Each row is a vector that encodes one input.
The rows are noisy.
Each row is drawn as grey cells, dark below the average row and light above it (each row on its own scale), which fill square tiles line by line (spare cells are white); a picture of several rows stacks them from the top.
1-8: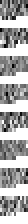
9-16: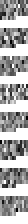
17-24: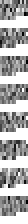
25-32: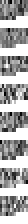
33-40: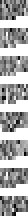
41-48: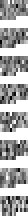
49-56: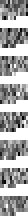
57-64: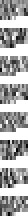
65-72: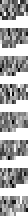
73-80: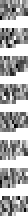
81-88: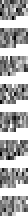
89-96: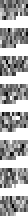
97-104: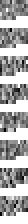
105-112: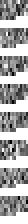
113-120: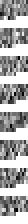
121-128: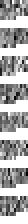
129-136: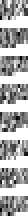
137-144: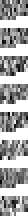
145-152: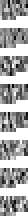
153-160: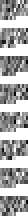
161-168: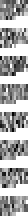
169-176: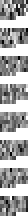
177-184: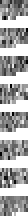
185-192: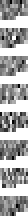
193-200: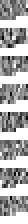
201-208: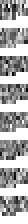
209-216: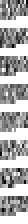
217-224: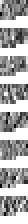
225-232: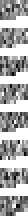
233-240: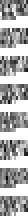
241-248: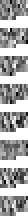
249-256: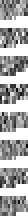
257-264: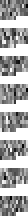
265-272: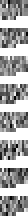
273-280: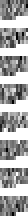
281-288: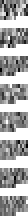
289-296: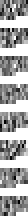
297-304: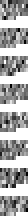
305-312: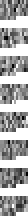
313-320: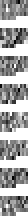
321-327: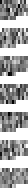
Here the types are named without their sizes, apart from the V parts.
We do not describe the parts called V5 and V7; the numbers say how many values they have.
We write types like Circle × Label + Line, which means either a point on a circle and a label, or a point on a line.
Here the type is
Bool × Bool × Bool × Bool × Circle × ((Circle + Unit) × V5 + Unit) × V7 × V7.
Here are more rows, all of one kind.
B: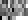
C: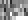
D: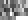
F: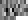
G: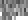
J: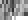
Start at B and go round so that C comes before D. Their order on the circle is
B, F, C, J, D, G.
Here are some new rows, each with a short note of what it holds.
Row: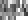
a point on a circle, four true/false values, a value of V5 and two values of V7
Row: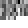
a point on a circle, four true/false values, a value of V5 and two values of V7
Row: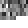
a point on each of two circles, four true/false values, a value of V5 and two values of V7
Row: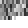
a point on a circle, four true/false values and two values of V7
